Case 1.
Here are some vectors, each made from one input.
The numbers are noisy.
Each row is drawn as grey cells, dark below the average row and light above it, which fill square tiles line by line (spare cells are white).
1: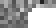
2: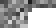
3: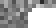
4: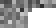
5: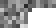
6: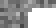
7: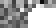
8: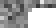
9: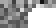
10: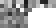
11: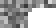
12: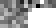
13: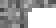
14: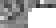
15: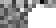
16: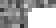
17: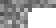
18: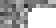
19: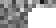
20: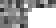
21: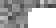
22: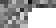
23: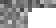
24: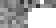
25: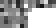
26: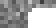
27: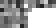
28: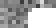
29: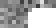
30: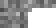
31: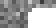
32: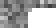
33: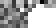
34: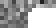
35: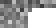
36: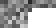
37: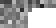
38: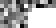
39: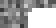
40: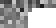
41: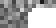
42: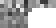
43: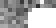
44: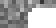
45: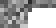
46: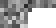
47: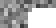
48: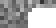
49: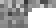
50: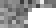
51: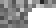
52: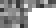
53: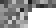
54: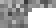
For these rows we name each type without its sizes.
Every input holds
a point on a line.
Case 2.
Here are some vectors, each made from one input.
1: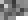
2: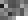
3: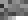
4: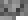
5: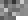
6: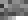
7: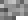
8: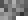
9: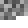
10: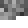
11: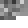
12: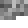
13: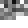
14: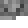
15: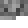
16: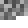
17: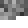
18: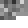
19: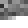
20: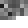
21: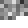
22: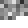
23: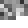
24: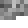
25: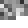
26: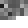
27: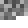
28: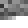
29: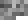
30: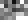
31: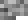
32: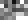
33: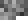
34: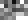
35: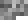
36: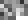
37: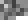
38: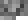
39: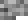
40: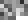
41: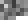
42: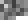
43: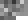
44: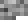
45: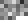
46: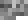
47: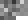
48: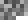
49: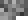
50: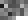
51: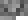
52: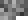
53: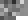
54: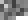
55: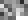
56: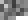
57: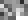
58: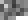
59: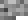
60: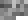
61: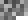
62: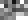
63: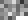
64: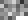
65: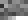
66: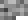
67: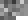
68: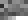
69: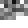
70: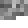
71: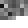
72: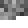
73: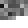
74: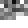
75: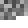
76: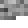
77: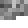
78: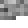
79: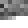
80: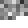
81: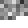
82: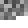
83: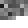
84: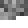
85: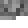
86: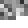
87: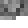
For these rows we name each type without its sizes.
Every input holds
a point on a line.
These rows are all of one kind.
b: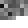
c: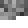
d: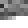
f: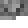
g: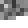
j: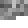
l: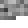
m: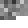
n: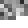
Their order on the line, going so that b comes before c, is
m, g, b, d, f, c, j, l, n.
